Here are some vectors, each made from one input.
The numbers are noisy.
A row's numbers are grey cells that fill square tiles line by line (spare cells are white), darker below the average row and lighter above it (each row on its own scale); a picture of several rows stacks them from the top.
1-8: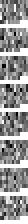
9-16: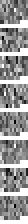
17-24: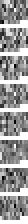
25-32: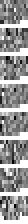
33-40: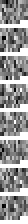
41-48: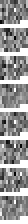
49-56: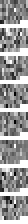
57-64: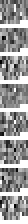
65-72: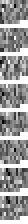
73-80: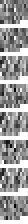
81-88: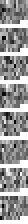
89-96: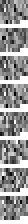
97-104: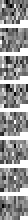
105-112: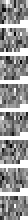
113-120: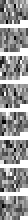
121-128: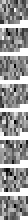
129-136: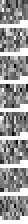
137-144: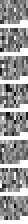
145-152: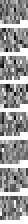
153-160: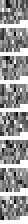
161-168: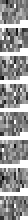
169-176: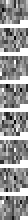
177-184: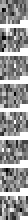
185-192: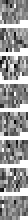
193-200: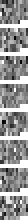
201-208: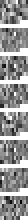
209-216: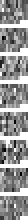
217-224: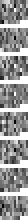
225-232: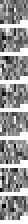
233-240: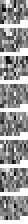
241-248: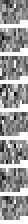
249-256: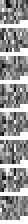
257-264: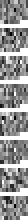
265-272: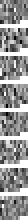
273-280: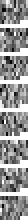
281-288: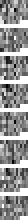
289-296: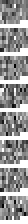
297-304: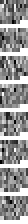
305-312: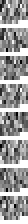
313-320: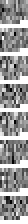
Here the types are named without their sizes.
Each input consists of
a label and a true/false value.
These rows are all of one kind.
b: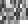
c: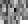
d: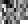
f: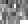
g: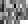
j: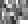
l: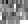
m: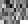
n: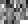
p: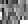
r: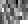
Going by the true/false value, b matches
c, g and j.
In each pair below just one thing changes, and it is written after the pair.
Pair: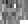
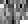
the label
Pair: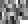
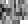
the label
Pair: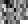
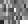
the label
